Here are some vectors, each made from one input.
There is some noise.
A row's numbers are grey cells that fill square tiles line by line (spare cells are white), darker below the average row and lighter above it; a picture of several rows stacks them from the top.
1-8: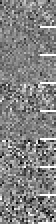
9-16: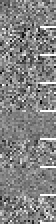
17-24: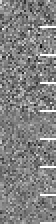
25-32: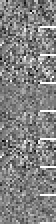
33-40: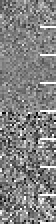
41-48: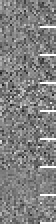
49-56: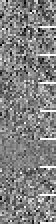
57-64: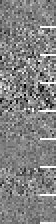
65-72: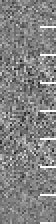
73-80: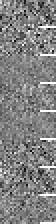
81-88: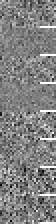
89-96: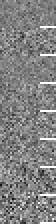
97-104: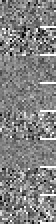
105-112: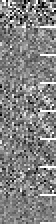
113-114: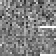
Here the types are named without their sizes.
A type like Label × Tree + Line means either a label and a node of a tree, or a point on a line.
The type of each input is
Circle + List(Line).
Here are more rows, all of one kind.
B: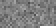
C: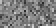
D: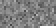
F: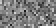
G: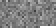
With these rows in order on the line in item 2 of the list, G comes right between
C and F.
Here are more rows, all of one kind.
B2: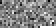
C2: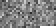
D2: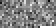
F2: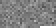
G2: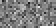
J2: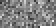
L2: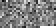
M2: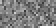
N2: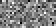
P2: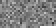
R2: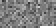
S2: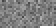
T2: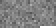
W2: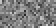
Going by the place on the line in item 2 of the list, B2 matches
C2, L2 and W2.
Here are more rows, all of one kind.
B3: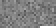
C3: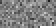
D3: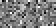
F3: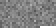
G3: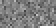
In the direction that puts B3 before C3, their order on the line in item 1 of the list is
F3, D3, B3, C3, G3.
